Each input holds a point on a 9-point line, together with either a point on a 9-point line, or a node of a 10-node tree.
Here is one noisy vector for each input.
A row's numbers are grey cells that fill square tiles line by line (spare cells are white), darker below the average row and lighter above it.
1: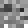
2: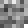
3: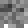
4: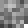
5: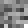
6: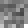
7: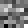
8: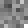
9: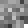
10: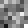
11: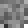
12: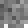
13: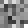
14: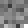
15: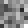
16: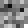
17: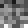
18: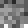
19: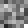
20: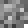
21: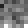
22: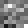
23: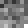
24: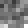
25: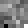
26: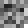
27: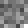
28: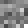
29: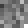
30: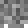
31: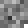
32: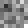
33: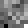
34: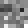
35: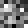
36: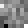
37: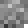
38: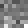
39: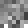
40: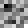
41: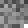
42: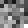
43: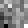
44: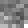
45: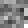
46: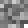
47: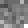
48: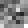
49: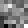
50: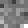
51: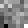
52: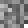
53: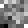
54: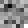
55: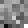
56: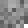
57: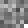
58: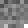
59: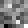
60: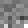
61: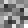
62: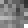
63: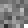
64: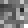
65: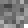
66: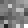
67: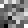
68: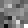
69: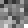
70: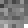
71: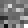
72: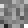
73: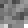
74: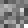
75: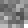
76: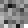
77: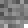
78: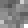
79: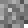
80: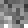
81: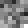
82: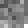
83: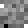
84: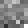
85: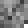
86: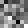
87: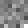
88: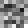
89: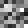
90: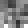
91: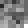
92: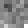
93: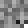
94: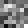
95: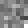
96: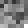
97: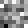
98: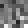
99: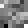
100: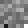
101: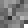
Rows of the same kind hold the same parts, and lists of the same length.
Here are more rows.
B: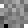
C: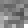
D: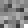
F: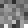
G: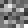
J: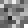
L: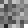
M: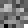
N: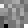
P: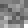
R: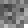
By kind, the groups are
B, G, J, L, M, N
C, D, F, P, R

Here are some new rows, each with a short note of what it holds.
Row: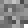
a point on a 9-point line and a node of a 10-node tree
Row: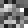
a point on a 9-point line and a node of a 10-node tree
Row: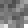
a point on each of two 9-point lines
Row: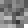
a point on each of two 9-point lines
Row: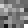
a point on a 9-point line and a node of a 10-node tree
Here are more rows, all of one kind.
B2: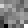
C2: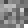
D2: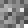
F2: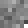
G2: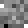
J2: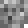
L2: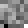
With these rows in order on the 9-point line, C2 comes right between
D2 and F2.
